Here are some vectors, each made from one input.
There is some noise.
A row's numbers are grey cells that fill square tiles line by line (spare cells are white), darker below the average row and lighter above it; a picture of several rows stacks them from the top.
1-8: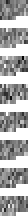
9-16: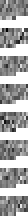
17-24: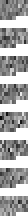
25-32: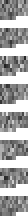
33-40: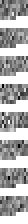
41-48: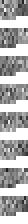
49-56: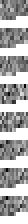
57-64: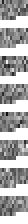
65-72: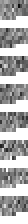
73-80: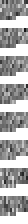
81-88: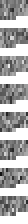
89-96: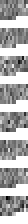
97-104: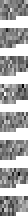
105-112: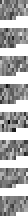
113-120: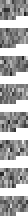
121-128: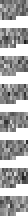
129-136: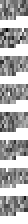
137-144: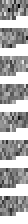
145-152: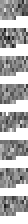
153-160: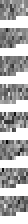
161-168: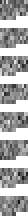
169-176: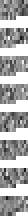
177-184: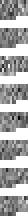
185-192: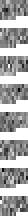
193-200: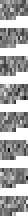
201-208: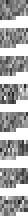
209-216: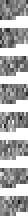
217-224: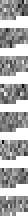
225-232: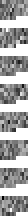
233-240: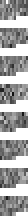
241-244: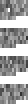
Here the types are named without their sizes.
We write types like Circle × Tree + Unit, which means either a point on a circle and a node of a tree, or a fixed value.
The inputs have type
(Bool × Circle + Unit) × Line.
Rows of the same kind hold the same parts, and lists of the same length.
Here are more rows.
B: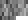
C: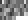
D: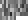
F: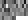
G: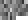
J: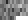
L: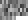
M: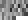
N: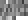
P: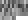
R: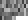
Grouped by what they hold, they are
B, C, J, R
D, F, G, L, M, N, P

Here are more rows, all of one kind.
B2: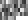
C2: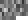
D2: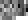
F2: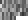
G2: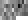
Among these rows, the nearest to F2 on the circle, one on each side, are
B2 and C2.
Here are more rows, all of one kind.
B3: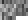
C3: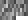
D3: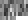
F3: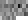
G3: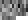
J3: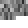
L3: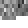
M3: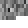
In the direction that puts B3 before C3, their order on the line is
D3, J3, M3, B3, C3, G3, L3, F3.
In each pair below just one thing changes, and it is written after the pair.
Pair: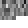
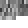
the place on the line
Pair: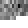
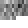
the place on the line
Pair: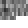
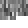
the place on the circle
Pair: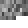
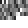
the true/false value
